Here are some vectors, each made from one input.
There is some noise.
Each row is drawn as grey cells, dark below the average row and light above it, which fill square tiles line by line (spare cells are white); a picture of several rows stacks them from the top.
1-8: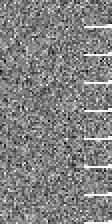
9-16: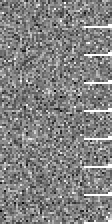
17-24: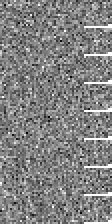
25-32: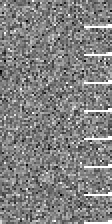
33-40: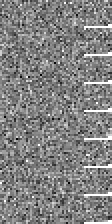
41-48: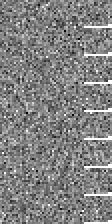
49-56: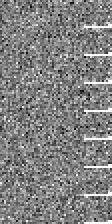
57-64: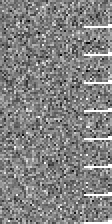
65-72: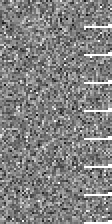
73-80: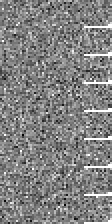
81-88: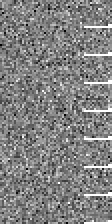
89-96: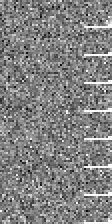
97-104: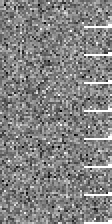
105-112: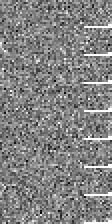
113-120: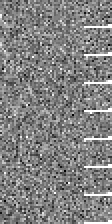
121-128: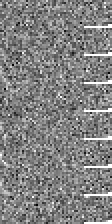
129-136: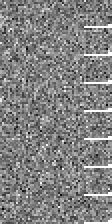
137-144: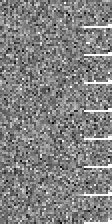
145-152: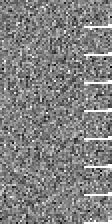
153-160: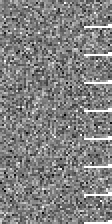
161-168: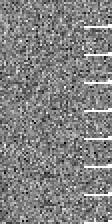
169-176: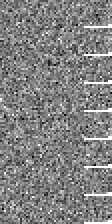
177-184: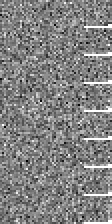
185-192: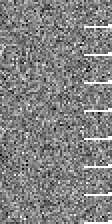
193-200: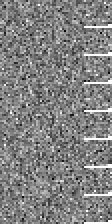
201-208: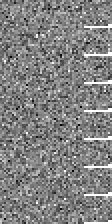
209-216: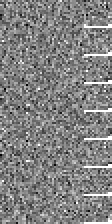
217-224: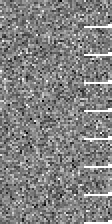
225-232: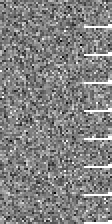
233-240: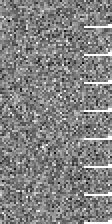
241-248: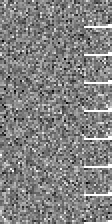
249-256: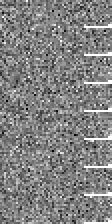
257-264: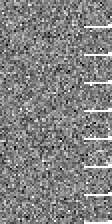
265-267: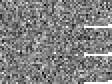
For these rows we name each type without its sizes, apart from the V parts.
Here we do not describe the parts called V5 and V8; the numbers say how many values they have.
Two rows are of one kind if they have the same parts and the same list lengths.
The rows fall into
2 kinds.
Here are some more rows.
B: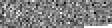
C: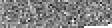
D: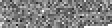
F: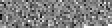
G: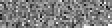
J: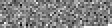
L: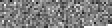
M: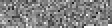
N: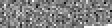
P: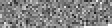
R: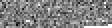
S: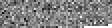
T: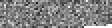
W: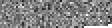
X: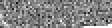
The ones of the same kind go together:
B, C, D, J, M, N, P, S, W, X
F, G, L, R, T

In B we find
a true/false value, a value of V5 and a value of V8.
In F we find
a point on a line, a true/false value and a value of V8.
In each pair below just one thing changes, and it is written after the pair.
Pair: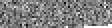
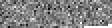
the value of V8
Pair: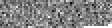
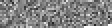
the true/false value
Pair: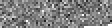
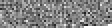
the value of V8
